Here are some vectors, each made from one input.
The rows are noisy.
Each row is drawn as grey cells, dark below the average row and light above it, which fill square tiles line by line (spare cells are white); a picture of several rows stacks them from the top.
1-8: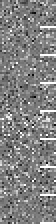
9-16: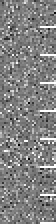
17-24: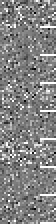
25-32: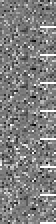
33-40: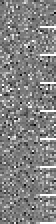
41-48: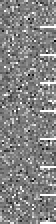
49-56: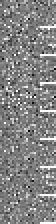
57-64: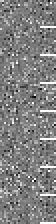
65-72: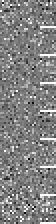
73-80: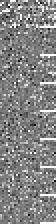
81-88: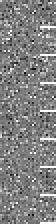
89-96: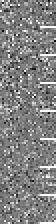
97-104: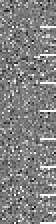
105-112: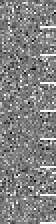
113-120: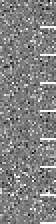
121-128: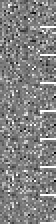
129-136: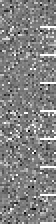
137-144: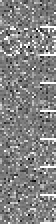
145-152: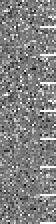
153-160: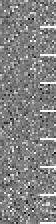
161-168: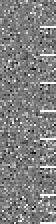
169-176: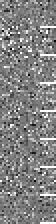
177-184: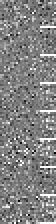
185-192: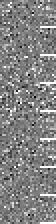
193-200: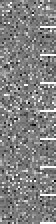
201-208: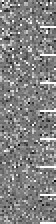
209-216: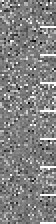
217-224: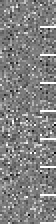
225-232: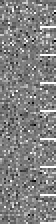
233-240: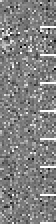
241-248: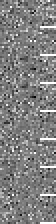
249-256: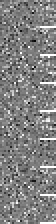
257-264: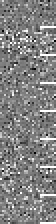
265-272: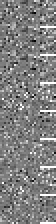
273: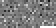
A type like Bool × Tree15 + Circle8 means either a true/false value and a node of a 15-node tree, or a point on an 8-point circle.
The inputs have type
Bool × (Line12 + Tree10).
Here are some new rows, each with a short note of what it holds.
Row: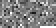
a node of a 10-node tree and a true/false value
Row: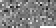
a point on a 12-point line and a true/false value
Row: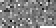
a point on a 12-point line and a true/false value
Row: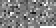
a node of a 10-node tree and a true/false value
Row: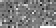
a point on a 12-point line and a true/false value
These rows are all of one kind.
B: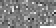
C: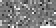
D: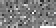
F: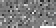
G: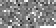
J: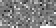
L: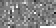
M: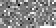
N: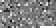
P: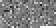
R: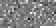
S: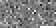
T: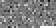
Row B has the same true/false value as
G, L, M and R.
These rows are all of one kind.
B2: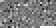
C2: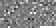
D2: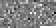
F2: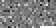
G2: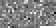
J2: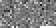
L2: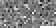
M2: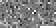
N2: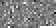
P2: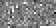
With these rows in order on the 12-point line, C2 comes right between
D2 and J2.
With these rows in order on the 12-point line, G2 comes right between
D2 and M2.
